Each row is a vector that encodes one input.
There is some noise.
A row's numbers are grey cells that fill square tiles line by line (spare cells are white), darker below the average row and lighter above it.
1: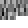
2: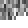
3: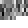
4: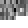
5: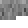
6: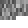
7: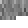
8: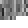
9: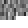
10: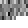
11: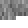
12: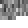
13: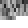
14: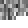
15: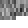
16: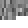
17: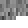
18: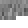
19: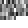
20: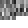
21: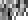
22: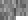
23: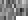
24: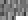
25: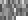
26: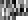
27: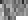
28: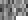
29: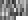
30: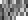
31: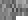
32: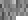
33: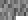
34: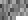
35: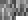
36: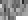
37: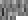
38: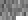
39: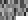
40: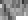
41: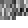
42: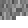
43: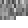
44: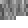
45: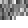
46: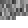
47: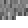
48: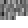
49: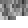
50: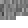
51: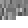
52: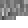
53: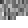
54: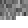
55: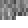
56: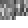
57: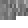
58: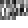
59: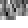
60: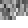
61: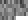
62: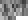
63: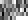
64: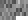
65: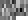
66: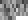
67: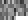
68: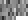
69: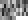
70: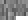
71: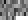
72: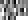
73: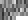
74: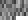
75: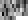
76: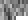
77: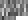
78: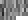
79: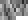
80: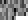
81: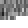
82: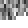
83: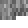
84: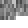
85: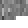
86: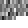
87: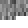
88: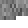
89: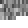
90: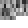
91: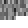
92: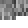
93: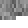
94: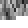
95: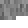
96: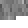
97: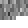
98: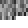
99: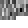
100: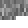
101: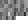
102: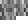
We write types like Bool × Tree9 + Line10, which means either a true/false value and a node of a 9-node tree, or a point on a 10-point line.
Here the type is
Label5 + Tree9.
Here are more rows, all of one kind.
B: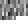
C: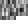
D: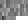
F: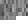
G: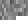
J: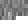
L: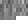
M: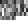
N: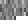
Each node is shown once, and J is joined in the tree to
C, G and N.
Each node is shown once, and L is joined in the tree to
C and F.
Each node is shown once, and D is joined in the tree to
B, C and M.
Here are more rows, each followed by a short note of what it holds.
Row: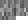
a node of a 9-node tree
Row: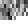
one of 5 labels
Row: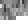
one of 5 labels
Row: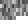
one of 5 labels
